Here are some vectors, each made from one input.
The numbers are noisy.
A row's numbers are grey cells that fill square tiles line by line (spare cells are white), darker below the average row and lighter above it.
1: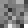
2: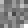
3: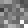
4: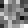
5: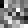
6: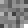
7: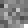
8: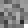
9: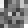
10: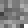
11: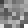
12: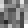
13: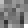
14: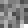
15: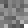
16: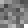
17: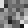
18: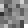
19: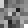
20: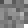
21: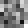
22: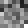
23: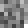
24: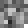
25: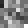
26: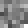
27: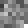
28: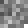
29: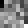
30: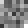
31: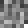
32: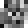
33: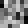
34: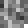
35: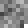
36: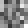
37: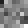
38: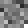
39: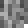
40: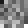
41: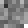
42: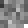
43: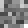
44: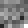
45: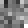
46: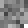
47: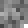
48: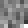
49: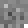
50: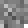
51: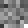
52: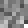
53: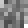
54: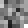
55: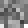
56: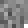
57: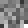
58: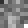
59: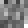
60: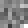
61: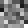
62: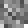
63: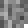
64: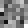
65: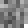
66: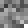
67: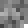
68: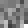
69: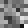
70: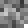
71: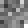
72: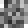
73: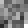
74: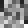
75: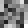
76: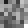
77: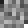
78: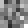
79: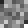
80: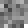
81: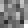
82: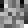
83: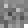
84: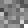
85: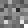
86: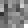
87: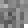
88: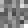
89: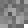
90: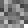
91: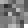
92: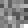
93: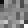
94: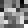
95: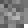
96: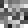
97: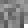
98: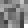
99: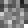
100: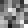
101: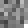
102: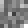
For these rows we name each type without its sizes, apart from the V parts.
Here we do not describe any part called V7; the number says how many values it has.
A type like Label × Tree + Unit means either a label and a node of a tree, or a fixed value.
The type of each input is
Line + (Tree + Unit) × V7.
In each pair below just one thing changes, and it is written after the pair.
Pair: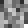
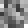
the node of the tree
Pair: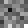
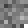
the node of the tree
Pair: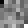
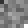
the value of V7
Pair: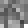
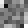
the node of the tree
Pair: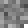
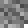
the node of the tree
